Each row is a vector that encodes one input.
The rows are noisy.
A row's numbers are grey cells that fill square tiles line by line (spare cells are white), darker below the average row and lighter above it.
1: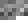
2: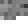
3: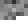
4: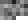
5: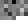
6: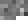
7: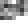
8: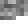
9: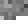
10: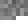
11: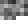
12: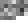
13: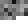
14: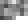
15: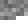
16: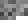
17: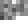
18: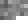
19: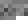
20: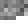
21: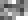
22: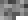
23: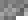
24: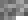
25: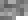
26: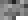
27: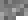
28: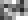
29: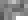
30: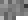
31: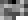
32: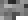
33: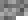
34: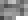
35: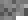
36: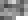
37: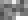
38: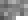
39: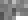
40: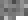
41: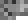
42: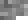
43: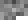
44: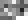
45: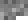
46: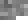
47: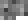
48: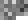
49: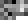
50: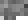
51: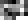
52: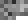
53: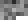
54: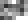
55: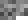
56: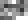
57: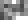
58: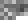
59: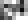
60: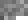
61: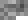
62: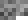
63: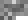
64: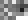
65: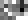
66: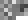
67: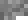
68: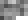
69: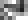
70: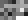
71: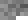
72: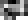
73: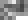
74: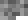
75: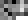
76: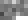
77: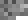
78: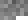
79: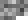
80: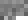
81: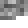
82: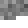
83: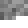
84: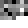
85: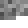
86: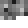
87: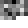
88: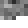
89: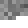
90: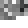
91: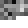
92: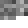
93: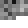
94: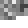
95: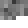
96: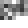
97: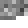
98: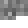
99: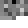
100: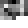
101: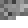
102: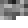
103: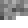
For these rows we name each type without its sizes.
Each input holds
a point on a line, together with either a fixed value, or three true/false values.
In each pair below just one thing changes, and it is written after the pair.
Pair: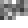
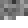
one of the three true/false values
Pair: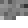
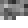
one of the three true/false values
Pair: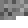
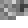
the place on the line
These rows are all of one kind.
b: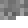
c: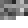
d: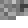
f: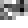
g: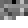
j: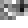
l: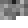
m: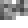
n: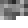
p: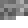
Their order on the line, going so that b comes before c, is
j, d, n, l, b, f, g, c, p, m.
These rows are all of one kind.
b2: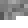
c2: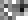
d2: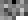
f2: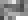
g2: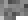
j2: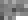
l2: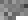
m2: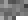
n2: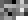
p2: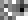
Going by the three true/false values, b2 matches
d2 and f2.
